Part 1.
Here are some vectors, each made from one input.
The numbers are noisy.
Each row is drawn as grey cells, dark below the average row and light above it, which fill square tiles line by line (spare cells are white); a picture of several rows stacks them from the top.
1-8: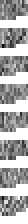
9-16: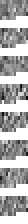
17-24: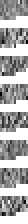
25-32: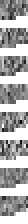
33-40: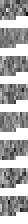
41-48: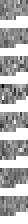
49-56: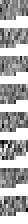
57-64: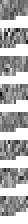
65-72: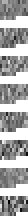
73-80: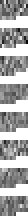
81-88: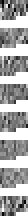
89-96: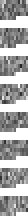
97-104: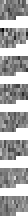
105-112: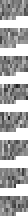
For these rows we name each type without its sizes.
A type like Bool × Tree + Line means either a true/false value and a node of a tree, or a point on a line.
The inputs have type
Label × Line × Line.
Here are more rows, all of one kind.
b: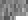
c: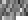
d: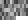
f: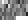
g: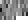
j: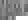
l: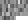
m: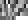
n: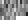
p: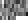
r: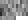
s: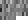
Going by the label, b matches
l, n and p.
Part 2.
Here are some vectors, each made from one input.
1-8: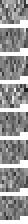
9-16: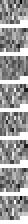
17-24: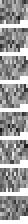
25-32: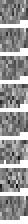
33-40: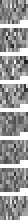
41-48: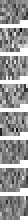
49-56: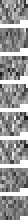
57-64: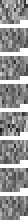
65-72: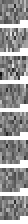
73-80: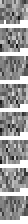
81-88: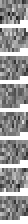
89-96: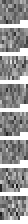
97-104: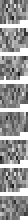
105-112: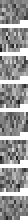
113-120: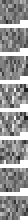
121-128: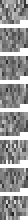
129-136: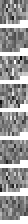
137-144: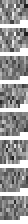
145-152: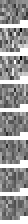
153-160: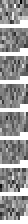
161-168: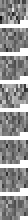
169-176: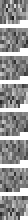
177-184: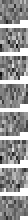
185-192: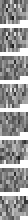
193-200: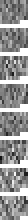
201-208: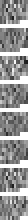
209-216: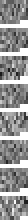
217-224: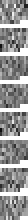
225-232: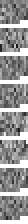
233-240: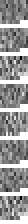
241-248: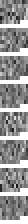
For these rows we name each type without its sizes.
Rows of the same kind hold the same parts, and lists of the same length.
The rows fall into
2 kinds.
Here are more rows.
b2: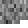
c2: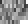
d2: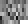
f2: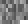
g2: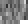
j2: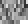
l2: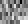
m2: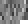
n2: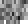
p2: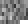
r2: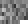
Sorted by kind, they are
b2, f2, g2, m2, p2, r2
c2, d2, j2, l2, n2

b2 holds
a node of a tree.
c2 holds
a point on a line.
